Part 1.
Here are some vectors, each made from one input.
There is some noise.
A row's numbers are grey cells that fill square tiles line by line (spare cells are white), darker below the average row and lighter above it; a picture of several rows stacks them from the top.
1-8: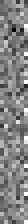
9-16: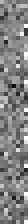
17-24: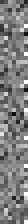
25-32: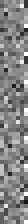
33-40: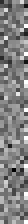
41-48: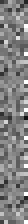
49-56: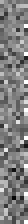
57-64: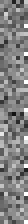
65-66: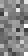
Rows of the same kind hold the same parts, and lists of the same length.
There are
2 kinds of row.
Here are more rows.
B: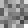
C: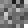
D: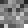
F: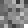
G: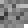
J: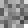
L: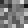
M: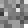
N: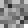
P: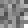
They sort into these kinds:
B, C, J, M, N
D, F, G, L, P

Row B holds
a point on a 7-point line.
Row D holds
a node of a 7-node tree.
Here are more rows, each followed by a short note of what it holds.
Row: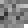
a node of a 7-node tree
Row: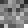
a node of a 7-node tree
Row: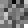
a point on a 7-point line
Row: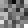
a point on a 7-point line
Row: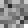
a point on a 7-point line
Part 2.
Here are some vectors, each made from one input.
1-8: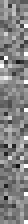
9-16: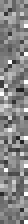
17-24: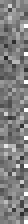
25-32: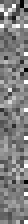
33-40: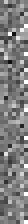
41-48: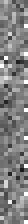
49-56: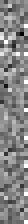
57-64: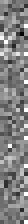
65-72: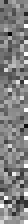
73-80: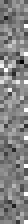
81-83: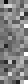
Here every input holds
a list of up to two points on a 9-point line.
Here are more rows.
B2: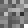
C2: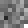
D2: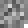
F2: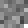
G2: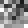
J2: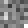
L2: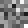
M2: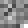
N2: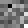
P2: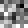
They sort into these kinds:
B2, C2, L2, N2
D2, F2, J2, M2
G2, P2

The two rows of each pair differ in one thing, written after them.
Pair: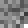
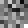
the place on the 9-point line in item 2 of the list
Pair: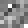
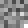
the place on the 9-point line in item 2 of the list
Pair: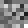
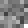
the place on the 9-point line in item 2 of the list
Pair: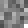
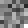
the place on the 9-point line in item 2 of the list
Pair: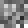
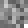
the place on the 9-point line in item 2 of the list
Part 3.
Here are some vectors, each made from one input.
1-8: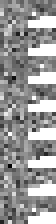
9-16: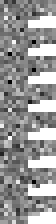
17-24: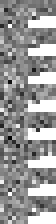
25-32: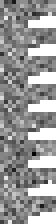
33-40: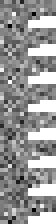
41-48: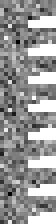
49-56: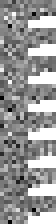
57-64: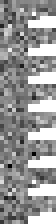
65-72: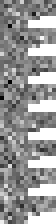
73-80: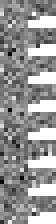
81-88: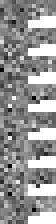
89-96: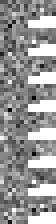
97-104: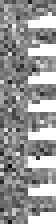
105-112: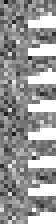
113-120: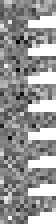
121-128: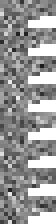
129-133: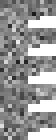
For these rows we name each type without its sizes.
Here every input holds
a point on a circle, together with either a fixed value, or a node of a tree.
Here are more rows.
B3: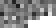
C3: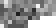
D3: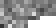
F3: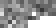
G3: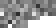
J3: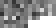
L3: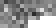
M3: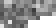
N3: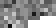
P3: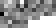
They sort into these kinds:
B3, C3, J3, L3, M3, N3, P3
D3, F3, G3

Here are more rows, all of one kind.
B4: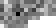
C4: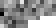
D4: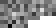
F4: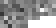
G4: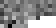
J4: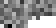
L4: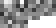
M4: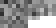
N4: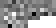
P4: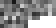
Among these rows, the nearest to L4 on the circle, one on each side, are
C4 and J4.
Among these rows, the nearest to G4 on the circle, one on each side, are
D4 and P4.
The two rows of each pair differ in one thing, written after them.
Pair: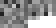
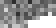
the place on the circle
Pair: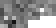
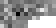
the place on the circle
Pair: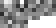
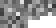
the node of the tree
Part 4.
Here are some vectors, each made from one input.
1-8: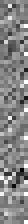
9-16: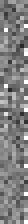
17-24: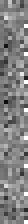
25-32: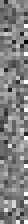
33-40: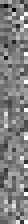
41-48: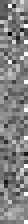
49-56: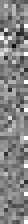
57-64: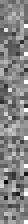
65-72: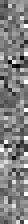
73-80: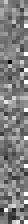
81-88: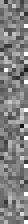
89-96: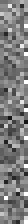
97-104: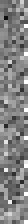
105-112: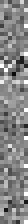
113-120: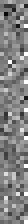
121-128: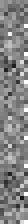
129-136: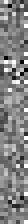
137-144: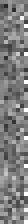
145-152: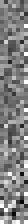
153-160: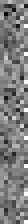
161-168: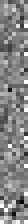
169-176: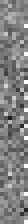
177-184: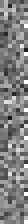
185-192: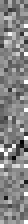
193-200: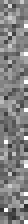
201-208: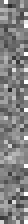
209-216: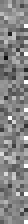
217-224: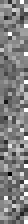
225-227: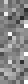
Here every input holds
a list of up to two points on a 13-point line.
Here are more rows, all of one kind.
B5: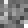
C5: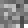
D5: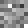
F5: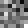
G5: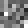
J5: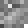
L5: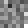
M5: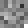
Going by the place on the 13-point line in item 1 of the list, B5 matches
F5 and G5.
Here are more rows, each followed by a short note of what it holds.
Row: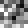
the empty list
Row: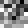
the empty list
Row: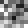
the empty list
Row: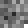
a list of one item
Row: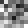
the empty list
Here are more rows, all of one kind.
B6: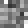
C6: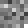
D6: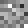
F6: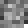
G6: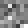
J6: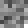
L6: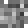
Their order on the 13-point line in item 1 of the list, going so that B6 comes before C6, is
B6, L6, J6, C6, G6, F6, D6.
